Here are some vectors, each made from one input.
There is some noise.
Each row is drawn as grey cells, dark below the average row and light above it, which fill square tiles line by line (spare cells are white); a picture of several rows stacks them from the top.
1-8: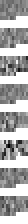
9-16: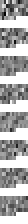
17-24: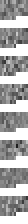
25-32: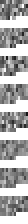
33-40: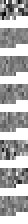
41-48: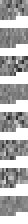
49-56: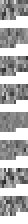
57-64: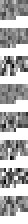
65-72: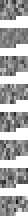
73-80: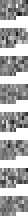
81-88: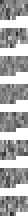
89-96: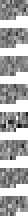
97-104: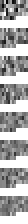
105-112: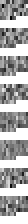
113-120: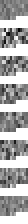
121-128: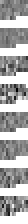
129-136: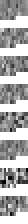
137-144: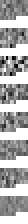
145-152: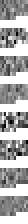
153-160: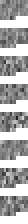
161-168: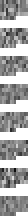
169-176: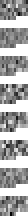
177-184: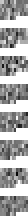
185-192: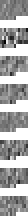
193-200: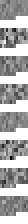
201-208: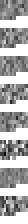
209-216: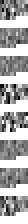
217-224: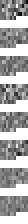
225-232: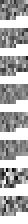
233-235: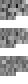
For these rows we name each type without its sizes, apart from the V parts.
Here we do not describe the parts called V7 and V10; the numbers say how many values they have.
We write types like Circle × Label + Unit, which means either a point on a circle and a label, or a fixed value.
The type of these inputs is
Bool × (Line + V10) × V7.
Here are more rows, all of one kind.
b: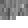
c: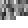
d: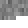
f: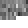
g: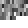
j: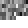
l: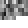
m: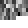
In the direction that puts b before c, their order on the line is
b, c, f, j, g, l, m, d.
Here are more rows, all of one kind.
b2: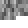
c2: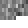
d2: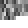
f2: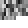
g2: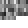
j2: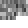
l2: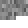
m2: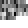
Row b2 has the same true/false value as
d2 and g2.
